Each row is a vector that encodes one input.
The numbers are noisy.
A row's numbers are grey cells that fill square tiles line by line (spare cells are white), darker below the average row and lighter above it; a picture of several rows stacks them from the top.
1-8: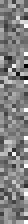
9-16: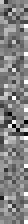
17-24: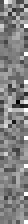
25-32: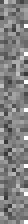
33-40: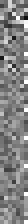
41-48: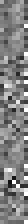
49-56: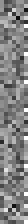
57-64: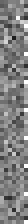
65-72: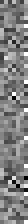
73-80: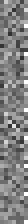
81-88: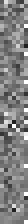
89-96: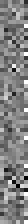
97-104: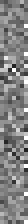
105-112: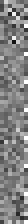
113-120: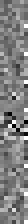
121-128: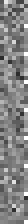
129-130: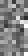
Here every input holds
one of 12 labels and a true/false value.
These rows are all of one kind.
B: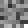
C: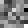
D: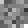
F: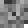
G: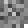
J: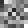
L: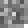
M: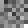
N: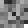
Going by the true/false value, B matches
G, J and L.
